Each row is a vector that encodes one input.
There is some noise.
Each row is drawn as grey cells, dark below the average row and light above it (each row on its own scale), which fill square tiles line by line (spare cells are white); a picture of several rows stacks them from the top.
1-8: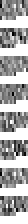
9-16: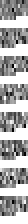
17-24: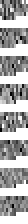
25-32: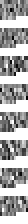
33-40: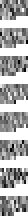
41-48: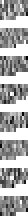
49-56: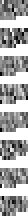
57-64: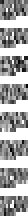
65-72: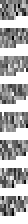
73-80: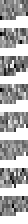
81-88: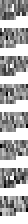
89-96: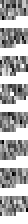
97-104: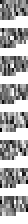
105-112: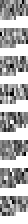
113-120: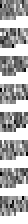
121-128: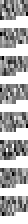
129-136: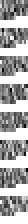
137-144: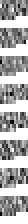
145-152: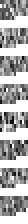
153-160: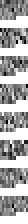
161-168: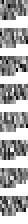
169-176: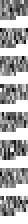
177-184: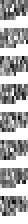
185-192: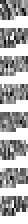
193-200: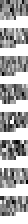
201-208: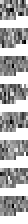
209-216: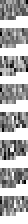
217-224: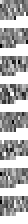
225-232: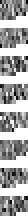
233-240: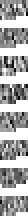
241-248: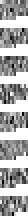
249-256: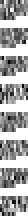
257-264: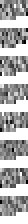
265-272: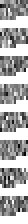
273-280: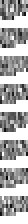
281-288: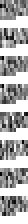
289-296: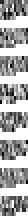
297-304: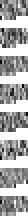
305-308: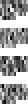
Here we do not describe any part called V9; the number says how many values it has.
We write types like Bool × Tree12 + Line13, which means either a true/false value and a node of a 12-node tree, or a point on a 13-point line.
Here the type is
Bool × Label7 × (Line7 + V9).
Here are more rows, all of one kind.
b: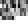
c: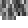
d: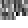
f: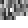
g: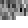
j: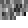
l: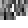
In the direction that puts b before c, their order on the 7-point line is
g, b, f, l, d, j, c.
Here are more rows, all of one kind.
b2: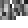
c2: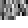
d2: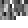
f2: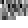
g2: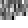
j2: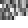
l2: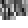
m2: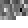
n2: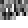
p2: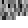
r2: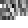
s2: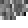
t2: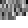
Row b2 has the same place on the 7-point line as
c2, d2 and m2.
